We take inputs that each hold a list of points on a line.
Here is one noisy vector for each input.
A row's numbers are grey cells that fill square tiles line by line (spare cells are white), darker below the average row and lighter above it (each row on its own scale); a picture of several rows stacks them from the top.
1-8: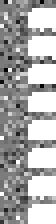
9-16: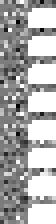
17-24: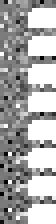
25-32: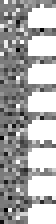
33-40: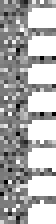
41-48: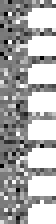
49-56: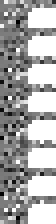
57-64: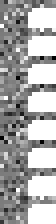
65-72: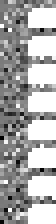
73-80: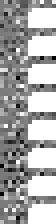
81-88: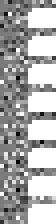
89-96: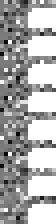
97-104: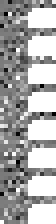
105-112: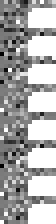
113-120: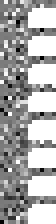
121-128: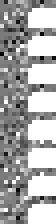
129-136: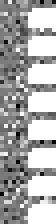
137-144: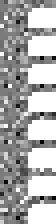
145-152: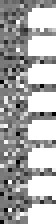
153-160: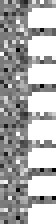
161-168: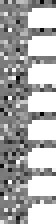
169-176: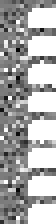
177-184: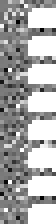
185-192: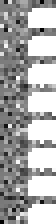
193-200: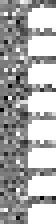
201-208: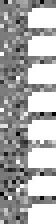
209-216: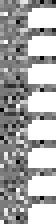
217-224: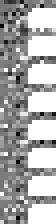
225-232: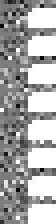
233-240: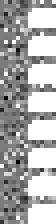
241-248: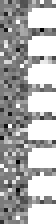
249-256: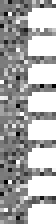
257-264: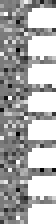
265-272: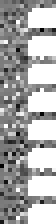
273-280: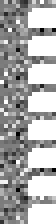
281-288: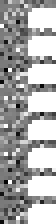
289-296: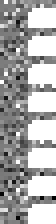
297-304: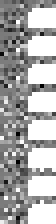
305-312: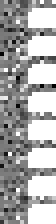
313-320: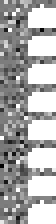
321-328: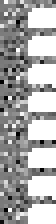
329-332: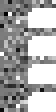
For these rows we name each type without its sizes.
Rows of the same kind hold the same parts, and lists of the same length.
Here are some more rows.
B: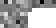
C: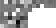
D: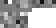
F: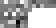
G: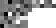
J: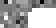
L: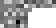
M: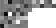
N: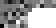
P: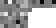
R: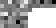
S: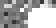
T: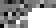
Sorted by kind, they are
B, C, D, F, J, L, P, R
G, M, N, T
S

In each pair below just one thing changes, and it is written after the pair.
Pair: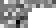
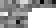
the place on the line in item 1 of the list
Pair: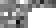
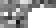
the place on the line in item 2 of the list
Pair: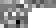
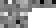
the place on the line in item 1 of the list
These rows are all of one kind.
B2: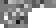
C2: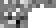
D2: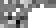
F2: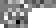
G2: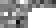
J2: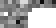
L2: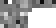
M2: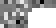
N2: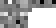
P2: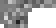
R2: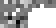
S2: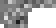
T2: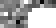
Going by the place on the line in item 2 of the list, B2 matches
P2 and S2.
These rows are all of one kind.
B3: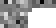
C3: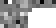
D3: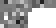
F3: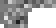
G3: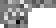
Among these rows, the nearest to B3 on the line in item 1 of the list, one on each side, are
C3 and D3.
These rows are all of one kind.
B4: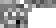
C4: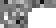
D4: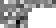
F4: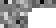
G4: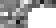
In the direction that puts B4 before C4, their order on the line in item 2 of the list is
G4, D4, B4, F4, C4.
